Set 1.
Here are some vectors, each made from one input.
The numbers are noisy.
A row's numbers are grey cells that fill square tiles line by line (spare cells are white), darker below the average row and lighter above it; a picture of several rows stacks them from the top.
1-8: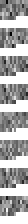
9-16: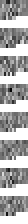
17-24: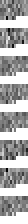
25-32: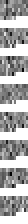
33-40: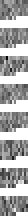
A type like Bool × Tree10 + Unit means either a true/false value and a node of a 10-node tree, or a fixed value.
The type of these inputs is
Label5 × Label5.
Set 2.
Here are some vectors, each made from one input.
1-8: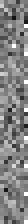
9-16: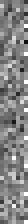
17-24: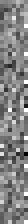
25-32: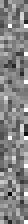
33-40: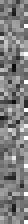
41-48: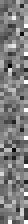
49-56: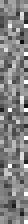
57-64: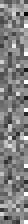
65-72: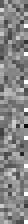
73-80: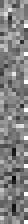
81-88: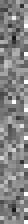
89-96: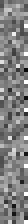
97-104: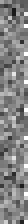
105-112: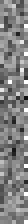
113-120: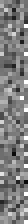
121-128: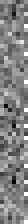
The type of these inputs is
Bool × Bool × Bool + Label12.
